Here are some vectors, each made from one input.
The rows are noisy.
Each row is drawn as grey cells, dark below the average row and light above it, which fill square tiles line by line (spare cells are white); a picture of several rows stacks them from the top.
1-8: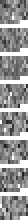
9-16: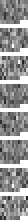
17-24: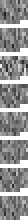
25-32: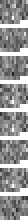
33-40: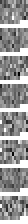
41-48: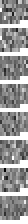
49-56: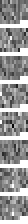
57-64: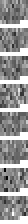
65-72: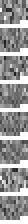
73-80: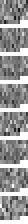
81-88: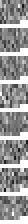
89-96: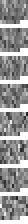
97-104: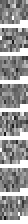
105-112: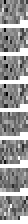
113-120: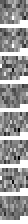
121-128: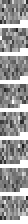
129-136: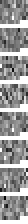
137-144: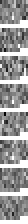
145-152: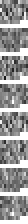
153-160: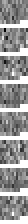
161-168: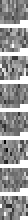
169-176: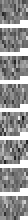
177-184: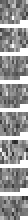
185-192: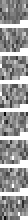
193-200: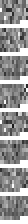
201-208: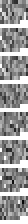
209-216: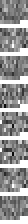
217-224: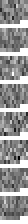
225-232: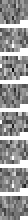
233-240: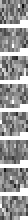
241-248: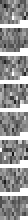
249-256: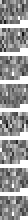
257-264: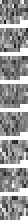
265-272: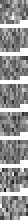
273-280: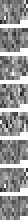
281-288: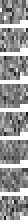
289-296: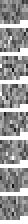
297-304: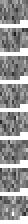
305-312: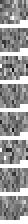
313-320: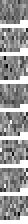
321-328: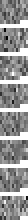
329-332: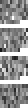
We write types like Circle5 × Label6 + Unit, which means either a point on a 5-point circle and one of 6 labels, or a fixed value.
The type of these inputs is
Circle11 + Line7 + List2(Line13).
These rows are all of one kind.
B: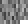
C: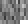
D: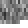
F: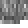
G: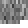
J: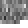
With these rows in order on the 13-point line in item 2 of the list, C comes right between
B and G.
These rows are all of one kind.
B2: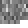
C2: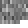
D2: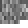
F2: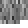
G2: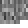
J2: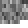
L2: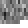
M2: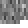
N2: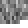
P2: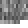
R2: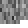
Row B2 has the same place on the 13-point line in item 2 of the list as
D2 and N2.
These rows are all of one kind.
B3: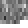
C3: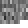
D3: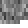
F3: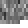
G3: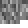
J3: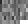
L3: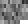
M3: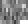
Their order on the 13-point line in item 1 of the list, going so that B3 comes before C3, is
M3, B3, F3, D3, J3, C3, G3, L3.
